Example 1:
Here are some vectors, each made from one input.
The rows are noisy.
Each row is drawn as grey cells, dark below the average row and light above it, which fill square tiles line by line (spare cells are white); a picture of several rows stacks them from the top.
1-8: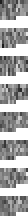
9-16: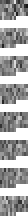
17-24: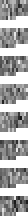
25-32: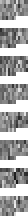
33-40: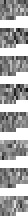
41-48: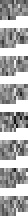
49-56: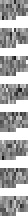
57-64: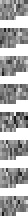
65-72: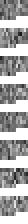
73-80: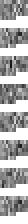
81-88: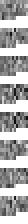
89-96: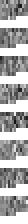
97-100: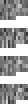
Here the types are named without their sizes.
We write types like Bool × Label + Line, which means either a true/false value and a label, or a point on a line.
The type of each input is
Bool × (Tree + Unit).
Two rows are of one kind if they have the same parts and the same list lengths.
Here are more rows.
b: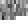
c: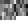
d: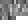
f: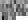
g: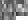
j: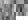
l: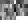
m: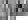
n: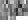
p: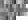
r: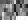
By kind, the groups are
b, d, f, g, j, p
c, l, m, n, r

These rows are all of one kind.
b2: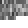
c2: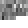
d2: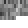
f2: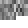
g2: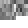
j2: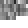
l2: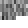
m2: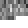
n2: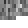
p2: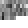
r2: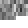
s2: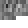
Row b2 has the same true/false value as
d2, m2, n2 and s2.
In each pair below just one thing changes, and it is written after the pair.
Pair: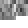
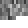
the true/false value
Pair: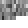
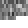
the true/false value
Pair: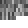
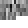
the true/false value
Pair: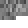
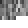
the node of the tree
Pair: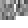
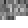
the true/false value
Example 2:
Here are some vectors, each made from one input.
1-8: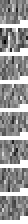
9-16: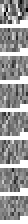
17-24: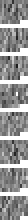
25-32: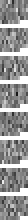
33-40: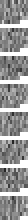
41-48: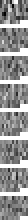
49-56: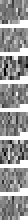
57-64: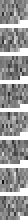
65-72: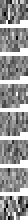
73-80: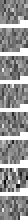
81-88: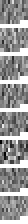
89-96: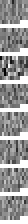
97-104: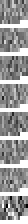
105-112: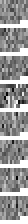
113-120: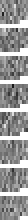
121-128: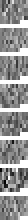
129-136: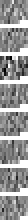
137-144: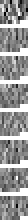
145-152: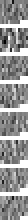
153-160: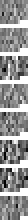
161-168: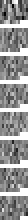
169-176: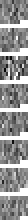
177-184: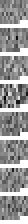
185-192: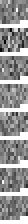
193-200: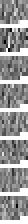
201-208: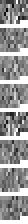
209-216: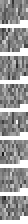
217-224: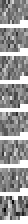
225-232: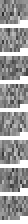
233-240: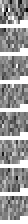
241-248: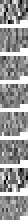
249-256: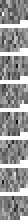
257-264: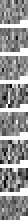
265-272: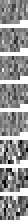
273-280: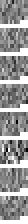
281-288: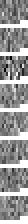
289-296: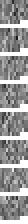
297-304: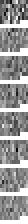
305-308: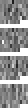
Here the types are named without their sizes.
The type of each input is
Bool × Bool × Bool × Bool × Bool + Line.
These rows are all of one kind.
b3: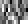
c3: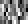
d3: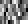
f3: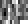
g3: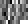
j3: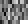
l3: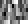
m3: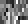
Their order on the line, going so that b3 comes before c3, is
b3, c3, d3, l3, f3, g3, j3, m3.
